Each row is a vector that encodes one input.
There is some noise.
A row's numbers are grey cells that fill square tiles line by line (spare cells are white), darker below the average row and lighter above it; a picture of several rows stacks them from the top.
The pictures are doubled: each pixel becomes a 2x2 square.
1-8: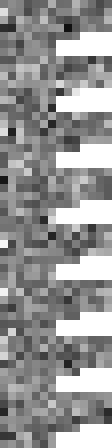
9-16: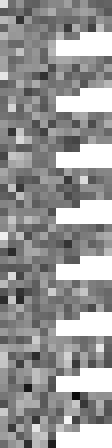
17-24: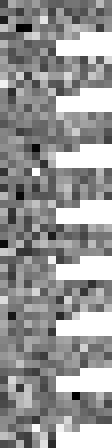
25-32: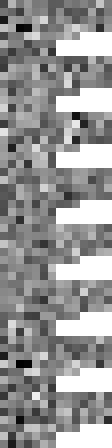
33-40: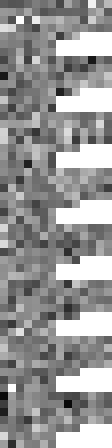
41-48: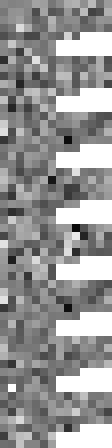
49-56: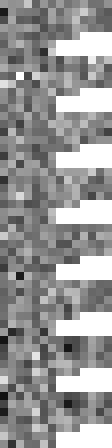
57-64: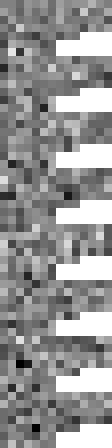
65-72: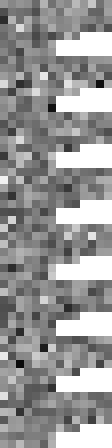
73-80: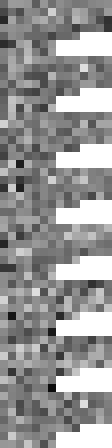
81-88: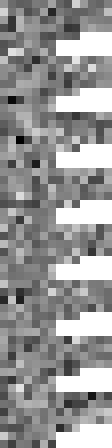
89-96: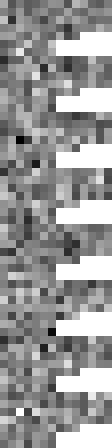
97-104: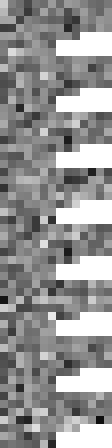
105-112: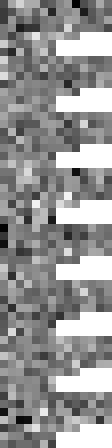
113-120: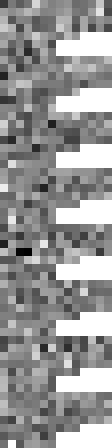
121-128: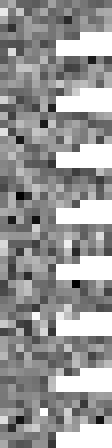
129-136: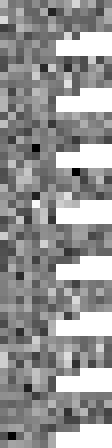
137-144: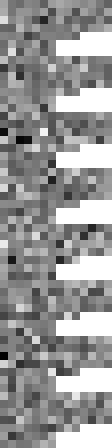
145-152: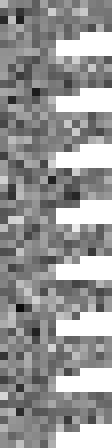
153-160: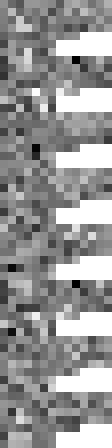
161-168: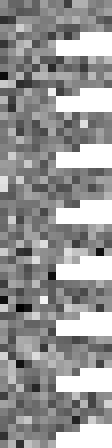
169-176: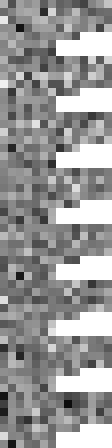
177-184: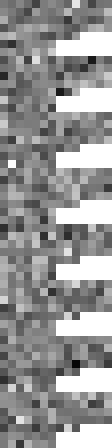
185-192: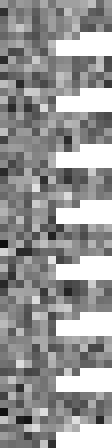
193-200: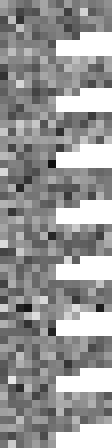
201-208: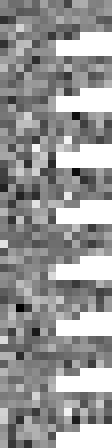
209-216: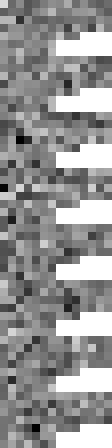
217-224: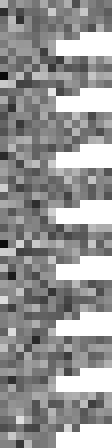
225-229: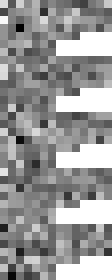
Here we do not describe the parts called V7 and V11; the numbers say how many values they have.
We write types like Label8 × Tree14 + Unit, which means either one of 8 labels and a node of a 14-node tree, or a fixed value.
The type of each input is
Bool × Bool × Bool × V11 + Line12 × V7.
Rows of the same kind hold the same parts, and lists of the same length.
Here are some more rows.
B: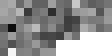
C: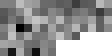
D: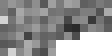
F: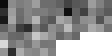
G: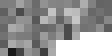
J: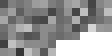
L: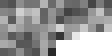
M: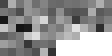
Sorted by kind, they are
B, D, G, J
C, F, L, M

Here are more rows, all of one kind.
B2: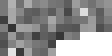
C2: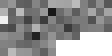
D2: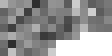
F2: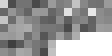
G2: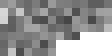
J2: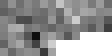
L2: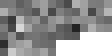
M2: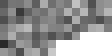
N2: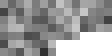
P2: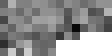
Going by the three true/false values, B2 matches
L2 and P2.
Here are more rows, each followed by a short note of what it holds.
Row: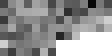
a point on a 12-point line and a value of V7
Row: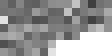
three true/false values and a value of V11
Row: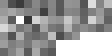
a point on a 12-point line and a value of V7
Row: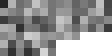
a point on a 12-point line and a value of V7
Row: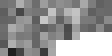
three true/false values and a value of V11
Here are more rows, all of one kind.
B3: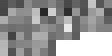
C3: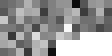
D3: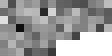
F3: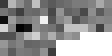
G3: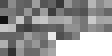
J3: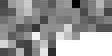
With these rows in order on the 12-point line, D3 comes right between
B3 and C3.
